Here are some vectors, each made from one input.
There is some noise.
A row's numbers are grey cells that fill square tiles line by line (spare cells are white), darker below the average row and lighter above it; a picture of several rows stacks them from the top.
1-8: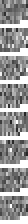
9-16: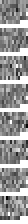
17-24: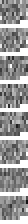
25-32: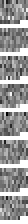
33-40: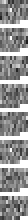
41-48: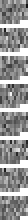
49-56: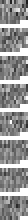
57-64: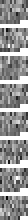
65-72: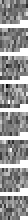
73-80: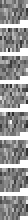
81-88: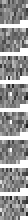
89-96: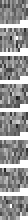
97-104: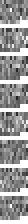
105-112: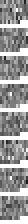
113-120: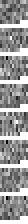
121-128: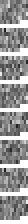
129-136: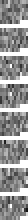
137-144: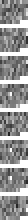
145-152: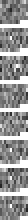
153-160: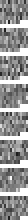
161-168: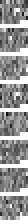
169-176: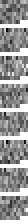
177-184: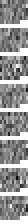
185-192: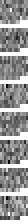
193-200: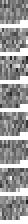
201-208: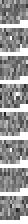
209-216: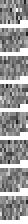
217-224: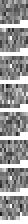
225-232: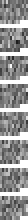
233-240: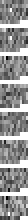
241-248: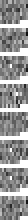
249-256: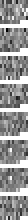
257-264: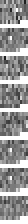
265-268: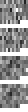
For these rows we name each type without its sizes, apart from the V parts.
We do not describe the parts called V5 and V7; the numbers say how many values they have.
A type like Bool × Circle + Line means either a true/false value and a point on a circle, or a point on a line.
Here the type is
Bool × Bool × Bool + Circle + V5 × V7.
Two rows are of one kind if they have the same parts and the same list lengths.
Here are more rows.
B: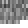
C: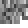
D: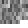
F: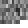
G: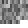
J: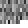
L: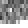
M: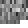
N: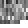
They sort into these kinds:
B, L
C, D, F, G
J, M, N

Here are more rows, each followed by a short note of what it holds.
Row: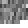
three true/false values
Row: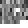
a point on a circle
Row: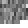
three true/false values
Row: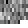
a point on a circle
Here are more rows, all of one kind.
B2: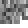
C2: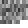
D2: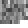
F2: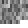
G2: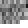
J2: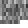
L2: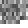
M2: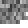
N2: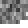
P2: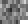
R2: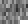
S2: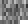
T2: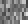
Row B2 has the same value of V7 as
C2 and D2.
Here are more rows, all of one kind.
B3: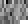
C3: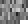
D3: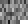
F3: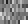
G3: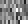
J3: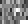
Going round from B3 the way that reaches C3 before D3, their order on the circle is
B3, F3, C3, J3, G3, D3.
